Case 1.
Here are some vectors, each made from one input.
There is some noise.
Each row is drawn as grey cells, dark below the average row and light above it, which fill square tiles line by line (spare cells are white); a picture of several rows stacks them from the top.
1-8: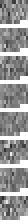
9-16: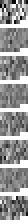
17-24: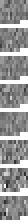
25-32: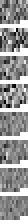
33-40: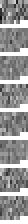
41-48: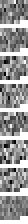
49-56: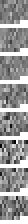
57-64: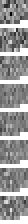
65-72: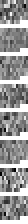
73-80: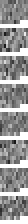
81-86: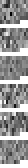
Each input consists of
either a point on a 5-point line, or a node of a 9-node tree.
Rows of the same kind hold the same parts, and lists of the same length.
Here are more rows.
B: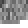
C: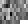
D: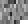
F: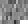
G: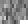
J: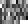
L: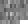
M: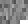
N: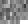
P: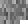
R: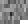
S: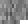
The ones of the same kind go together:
B, L, M, N
C, D, F, G, J, P, R, S

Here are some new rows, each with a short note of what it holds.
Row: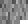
a node of a 9-node tree
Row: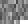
a node of a 9-node tree
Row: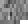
a point on a 5-point line
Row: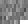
a node of a 9-node tree
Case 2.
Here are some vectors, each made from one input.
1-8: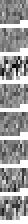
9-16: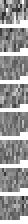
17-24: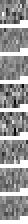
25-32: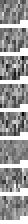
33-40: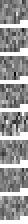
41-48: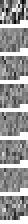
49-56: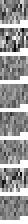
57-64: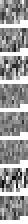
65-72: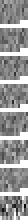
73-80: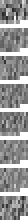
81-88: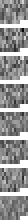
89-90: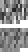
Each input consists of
a point on an 8-point circle, together with either a fixed value, or three true/false values.
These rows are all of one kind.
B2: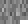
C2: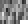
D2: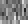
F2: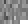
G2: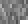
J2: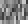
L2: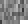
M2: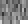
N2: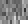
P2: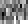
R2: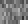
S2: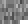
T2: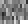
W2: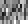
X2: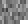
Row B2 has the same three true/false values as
J2, P2, R2 and T2.
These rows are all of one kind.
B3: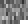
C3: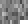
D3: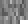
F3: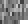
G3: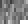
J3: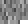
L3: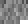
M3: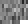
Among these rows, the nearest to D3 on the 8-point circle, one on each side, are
F3 and M3.
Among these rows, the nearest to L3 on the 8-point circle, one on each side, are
J3 and M3.
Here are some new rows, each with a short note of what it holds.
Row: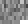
a point on an 8-point circle
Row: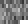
a point on an 8-point circle and three true/false values
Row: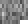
a point on an 8-point circle and three true/false values
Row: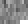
a point on an 8-point circle
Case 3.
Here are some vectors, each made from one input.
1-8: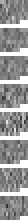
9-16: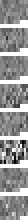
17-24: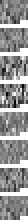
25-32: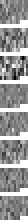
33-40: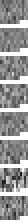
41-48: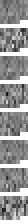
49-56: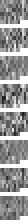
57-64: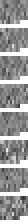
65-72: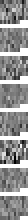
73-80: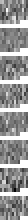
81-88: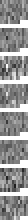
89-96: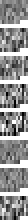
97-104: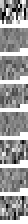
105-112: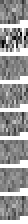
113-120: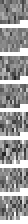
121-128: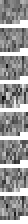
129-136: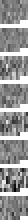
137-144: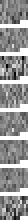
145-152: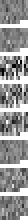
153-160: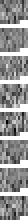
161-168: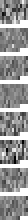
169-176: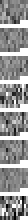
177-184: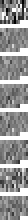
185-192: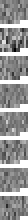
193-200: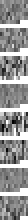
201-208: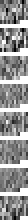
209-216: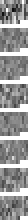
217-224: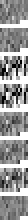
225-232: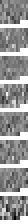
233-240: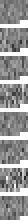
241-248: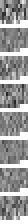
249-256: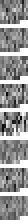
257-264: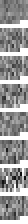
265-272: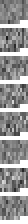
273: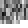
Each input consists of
either a point on a 16-point circle, or a fixed value, or three true/false values.
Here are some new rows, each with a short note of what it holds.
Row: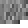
three true/false values
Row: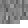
a point on a 16-point circle
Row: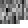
a point on a 16-point circle
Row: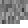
a fixed value
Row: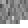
three true/false values
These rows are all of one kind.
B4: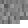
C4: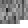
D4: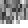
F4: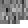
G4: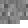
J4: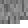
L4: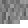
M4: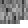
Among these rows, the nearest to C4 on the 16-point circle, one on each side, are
D4 and M4.
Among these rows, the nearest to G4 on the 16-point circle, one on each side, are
B4 and M4.
